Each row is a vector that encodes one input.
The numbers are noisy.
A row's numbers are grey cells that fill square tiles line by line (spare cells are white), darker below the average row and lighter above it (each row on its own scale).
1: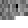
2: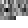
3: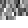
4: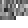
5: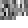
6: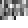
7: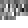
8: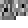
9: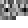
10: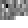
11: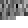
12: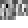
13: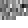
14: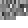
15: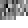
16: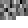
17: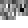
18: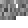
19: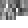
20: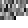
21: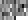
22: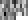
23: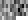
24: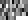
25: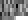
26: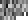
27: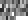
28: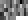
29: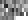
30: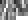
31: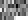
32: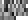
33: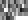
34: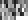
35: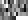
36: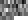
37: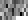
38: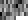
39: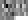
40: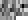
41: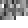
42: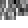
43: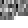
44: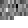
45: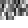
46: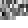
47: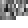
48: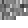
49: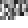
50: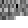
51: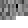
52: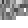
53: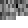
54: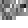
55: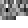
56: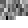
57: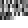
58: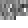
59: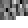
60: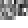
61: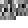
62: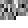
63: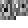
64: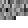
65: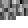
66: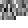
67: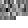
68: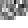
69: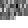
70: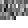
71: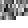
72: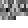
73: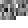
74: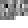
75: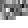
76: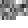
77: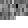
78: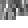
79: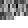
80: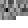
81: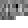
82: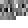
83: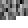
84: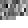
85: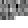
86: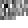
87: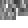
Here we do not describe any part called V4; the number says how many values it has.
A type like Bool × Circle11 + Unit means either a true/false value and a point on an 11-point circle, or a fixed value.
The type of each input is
(Bool × Circle5 + Unit) × V4.
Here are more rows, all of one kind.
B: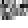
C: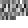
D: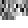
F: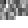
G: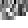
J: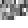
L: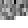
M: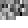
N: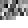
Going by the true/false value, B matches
C and D.
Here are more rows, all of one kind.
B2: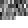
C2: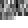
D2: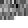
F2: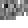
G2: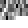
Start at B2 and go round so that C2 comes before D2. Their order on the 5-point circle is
B2, C2, G2, F2, D2.
